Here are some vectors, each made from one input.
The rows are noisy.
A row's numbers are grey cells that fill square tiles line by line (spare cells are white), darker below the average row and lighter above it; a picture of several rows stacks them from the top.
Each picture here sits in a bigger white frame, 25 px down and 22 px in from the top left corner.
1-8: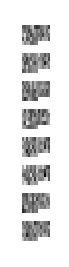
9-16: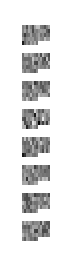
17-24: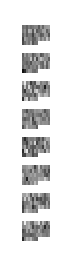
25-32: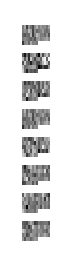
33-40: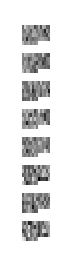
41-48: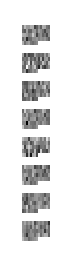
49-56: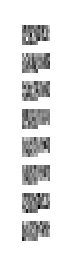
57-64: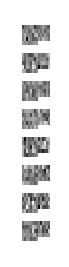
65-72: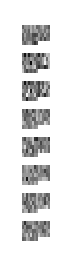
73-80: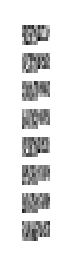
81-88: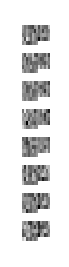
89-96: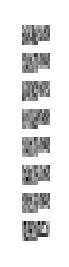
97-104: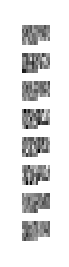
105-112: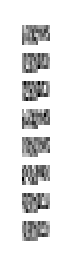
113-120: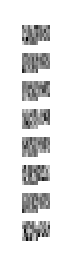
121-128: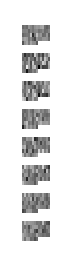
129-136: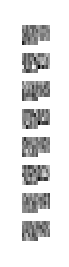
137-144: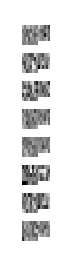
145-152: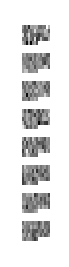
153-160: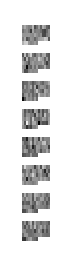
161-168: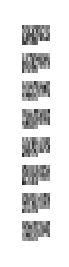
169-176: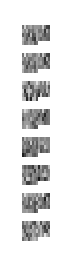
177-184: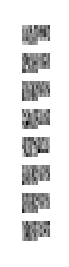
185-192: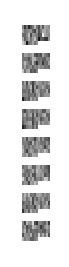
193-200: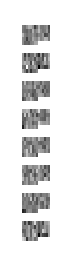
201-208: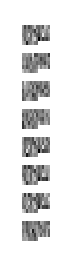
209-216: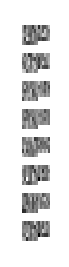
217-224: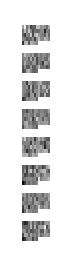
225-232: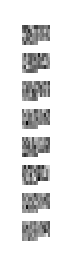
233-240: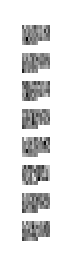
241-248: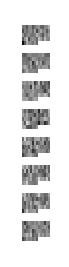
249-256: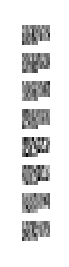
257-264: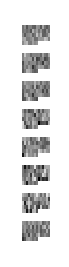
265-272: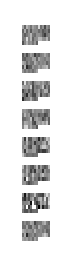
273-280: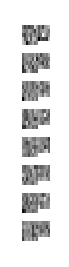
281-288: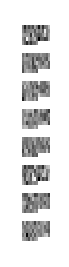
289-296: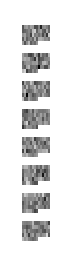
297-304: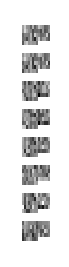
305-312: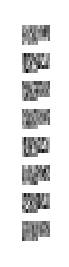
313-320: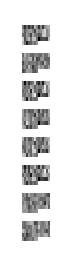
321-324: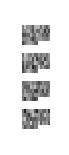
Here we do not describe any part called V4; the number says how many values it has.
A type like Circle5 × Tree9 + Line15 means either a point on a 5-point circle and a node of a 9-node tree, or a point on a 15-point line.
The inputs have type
(Bool × Bool × Bool × Bool + V4) × Line10 + List2(Line6).
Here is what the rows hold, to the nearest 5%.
About 75% of them hold a point on a 10-point line, together with either four true/false values, or a value of V4. The rest are lists of up to two points on a 6-point line: a few of all rows are empty, 10% hold one and 15% two.
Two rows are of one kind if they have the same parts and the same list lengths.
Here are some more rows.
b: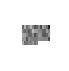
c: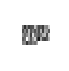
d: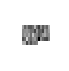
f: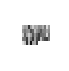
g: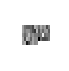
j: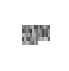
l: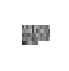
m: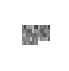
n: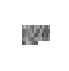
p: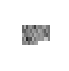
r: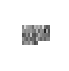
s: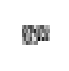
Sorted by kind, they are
b, l, n, r
c, d, g
f
j, m, p
s

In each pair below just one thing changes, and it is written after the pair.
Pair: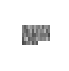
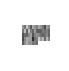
one of the four true/false values
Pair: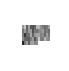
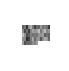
the place on the 10-point line
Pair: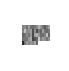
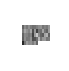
one of the four true/false values
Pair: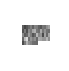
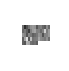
one of the four true/false values
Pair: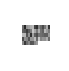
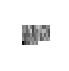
the place on the 10-point line
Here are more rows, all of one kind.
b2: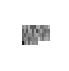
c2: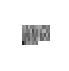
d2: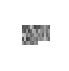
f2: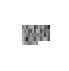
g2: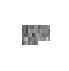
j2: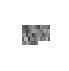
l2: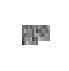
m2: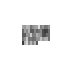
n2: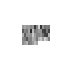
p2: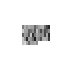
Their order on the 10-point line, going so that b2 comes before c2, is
b2, c2, l2, m2, g2, j2, p2, f2, n2, d2.
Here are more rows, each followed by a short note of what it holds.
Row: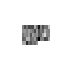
a list of one item
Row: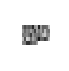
a list of one item
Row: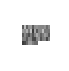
a point on a 10-point line and a value of V4
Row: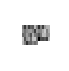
a list of two items
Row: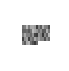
a point on a 10-point line and a value of V4
